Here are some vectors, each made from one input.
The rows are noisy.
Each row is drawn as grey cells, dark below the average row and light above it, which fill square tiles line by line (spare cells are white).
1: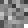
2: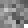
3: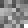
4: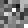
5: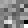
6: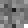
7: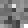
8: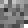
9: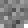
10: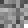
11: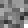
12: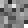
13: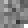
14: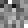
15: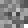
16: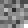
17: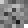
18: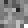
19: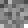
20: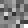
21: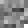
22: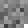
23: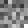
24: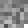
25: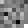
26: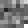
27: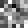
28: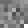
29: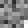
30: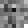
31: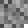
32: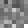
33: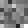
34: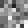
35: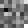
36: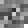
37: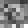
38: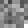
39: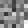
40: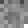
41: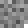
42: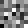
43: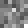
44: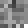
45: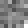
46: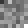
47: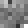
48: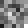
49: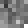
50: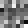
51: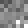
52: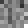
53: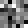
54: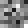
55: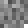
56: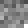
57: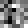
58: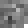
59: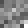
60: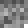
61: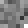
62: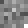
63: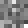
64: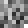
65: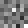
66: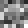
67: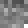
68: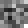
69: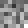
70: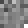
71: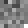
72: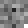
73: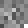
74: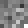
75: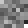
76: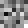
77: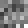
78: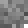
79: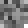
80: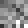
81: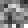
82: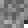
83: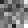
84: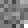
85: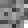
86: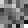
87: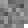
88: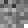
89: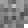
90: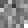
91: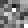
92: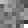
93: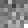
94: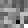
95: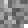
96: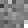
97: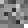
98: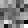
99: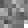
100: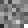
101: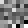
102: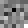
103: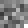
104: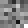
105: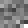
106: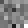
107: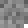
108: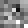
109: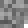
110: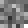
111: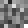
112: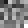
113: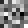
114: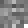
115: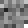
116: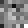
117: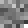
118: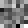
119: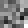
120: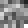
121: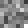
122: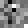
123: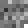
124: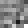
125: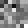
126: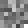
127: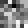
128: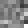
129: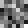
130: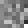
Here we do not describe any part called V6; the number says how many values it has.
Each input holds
one of 7 labels, a point on a 7-point line, a true/false value and a value of V6.
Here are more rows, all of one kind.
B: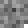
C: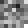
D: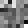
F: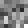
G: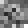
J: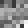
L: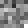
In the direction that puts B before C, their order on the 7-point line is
F, D, B, C, J, G, L.
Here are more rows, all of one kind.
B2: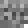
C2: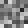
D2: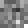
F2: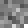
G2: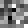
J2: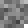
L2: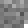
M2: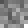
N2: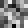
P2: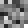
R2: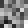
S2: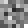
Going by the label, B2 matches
D2 and S2.
